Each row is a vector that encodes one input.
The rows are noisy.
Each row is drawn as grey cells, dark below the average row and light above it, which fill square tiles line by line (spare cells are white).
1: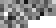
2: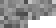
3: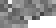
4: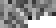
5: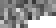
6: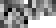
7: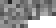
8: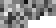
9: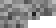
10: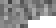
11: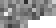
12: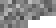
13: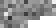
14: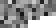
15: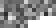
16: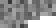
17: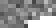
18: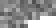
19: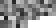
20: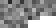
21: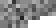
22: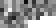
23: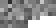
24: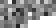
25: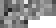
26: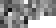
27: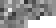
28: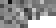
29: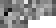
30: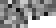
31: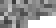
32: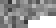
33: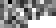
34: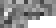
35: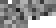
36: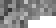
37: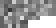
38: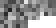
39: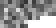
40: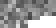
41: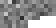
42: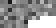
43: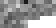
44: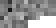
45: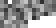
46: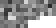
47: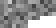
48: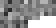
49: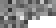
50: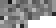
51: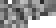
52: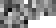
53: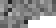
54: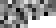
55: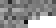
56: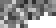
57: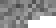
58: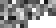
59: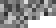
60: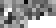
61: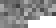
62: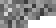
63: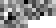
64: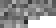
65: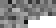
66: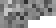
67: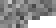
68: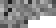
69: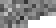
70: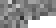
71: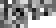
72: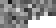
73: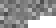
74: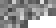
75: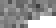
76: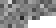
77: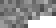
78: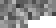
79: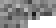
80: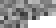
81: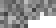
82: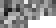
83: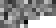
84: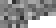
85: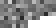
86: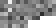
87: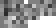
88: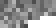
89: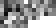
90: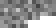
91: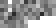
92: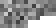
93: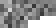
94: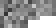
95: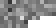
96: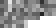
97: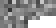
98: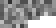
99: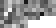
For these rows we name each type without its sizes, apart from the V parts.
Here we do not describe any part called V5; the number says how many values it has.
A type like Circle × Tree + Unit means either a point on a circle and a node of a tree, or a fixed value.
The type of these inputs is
Line × (Line + V5).
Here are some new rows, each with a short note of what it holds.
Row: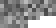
a point on each of two lines
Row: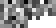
a point on each of two lines
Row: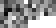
a point on each of two lines
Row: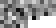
a point on a line and a value of V5
